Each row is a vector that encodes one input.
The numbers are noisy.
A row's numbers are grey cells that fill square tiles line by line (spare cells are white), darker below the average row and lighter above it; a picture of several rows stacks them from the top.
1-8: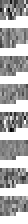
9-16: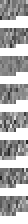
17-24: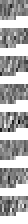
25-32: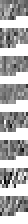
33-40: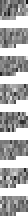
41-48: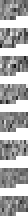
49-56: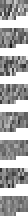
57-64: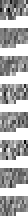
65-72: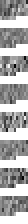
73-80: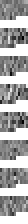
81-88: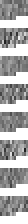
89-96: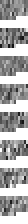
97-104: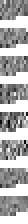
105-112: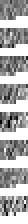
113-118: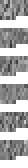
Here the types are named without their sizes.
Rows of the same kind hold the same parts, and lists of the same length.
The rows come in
2 kinds.
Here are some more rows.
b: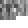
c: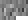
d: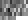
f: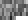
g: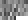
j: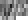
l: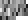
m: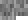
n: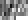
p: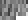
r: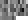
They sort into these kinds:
b, c, d, f, g, j, l, m, n, p
r

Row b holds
a node of a tree and a true/false value.
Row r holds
a true/false value.
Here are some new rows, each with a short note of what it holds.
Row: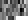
a true/false value
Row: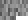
a node of a tree and a true/false value
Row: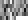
a node of a tree and a true/false value
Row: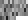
a node of a tree and a true/false value
